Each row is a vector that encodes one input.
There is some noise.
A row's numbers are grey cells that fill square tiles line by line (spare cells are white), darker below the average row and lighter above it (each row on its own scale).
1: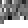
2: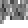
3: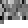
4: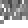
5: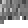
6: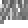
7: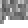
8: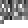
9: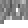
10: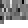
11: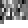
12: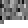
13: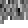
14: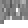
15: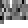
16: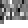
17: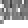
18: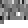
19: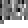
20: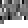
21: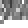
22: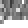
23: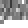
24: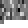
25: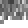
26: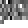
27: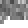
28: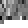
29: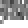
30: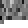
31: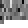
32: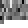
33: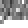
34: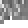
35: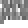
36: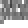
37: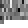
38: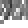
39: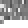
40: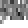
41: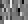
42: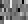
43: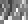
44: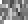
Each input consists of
a point on a 6-point line.
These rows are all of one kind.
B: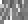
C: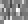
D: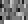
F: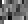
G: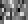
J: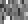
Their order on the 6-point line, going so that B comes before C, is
B, C, J, F, D, G.
